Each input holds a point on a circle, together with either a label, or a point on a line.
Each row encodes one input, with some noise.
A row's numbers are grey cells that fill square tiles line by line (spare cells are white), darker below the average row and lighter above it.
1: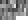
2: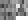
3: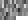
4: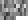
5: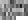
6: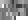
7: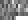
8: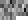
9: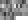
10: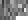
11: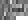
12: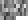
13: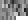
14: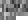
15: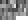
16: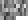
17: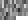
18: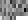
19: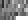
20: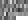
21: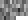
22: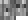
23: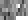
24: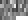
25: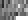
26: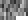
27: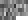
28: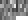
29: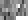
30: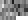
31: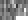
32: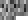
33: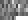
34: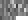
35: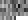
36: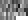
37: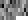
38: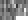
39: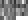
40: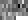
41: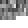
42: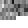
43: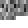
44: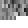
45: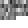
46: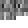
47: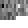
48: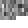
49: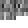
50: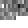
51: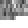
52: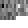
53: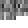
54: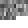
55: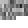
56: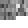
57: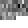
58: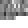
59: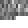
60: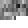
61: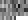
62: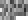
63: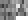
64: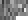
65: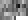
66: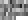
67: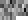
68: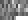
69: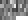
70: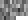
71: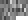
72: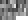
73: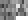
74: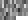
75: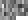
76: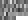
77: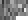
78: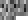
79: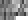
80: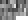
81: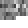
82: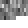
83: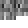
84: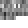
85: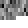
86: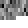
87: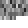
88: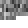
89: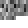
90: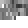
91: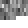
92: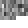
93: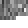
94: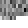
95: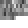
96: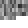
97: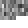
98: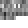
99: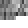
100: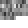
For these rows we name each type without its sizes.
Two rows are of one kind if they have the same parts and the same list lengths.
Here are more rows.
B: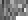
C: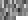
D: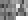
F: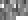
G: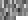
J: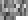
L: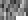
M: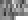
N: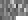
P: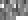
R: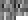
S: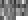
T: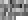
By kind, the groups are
B, C, D, F, G, J, M, N, P
L, R, S, T

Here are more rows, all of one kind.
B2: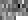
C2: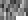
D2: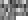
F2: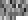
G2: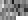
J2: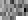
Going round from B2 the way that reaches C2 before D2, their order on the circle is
B2, C2, D2, F2, J2, G2.
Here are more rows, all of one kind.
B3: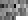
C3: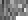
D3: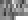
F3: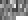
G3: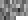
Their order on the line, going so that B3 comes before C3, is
B3, G3, C3, F3, D3.
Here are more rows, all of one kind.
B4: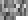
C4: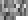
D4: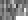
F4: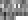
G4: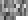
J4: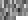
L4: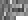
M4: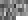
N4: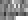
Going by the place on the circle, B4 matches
C4, F4 and G4.
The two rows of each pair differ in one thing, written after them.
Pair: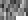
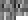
the label
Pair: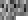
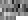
the place on the circle
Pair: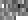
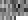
the label
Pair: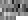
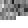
the place on the circle
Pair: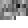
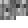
the place on the circle
